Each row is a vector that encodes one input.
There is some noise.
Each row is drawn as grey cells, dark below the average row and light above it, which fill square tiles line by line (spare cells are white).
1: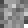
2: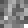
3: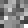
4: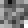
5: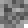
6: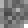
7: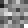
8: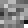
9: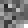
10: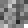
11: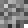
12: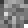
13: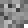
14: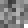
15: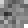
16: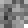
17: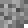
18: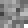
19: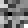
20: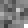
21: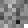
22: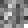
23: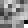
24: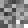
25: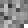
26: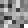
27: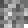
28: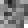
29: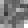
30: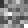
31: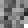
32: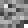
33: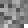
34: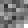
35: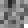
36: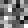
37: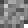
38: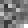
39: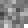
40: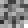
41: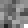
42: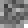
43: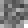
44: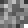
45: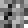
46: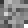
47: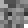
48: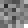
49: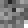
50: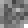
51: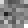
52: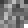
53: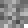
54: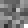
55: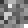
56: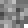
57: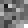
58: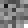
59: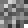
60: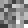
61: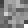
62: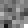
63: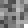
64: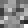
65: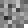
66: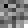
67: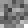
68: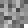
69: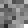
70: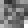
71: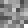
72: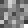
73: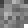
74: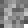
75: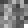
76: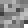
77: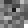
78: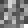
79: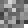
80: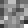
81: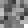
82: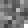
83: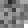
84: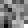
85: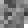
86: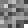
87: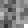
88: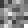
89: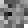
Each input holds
three true/false values.
